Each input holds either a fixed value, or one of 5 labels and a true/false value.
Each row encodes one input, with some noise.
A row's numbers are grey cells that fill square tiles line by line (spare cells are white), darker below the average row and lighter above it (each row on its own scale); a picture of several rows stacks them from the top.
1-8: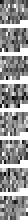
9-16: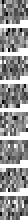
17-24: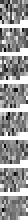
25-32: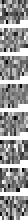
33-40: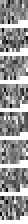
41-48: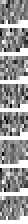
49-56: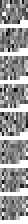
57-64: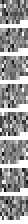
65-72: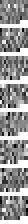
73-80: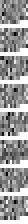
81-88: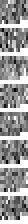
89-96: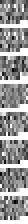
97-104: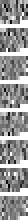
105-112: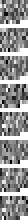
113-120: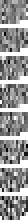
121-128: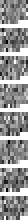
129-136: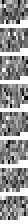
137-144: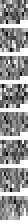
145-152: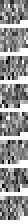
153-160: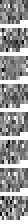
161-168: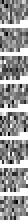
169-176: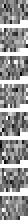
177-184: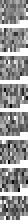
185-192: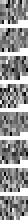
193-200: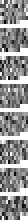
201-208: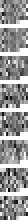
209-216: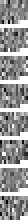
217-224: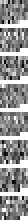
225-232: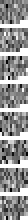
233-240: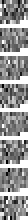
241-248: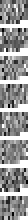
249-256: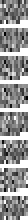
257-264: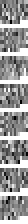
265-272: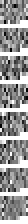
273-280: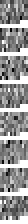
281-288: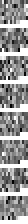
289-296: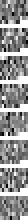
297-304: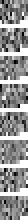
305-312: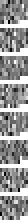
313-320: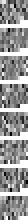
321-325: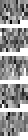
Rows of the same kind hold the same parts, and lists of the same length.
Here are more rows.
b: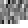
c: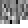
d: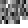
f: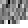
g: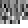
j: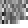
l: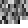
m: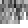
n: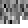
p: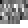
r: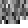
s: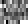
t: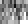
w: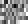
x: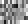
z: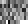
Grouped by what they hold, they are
b, c, d, f, g, j, l, n, p, r, s, w, x, z
m, t

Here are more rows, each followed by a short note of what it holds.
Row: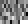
one of 5 labels and a true/false value
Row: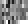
one of 5 labels and a true/false value
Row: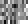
one of 5 labels and a true/false value
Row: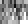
a fixed value
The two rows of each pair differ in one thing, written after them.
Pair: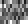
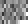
the label
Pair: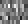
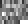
the true/false value
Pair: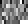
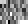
the label
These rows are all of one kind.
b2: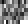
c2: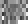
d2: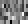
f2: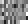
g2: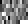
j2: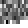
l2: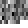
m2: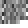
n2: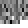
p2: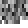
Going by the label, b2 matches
j2, l2 and p2.
